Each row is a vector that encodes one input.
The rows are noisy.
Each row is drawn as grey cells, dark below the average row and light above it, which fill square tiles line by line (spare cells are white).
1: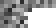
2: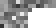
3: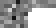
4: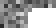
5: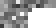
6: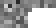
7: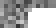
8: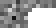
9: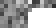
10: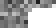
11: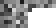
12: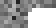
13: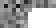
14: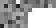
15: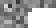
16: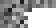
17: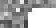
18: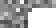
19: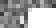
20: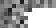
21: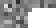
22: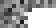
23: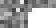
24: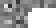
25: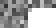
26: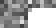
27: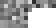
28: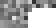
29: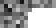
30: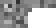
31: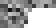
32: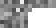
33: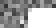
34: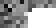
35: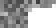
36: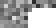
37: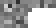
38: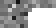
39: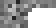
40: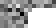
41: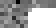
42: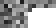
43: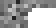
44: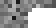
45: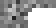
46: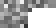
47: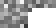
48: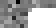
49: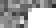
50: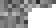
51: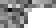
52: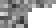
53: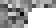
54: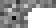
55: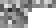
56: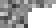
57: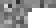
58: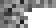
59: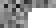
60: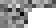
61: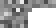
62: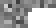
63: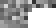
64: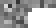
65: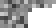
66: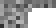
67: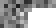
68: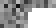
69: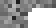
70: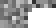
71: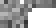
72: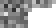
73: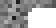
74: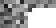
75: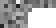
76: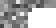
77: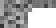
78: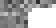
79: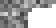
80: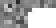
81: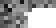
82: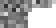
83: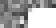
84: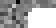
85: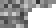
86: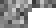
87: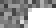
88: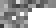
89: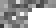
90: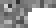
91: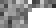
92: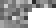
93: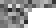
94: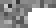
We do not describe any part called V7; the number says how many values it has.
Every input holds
a value of V7, together with either a point on a 5-point circle and a true/false value, or a fixed value.
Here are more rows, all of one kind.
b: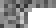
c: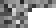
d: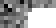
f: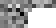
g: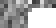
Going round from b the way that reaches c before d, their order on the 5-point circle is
b, f, c, g, d.
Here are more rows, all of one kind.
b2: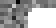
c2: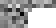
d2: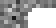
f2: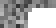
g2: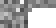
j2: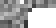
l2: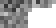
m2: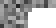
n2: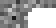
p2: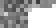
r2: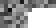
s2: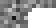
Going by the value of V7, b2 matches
d2, n2 and s2.
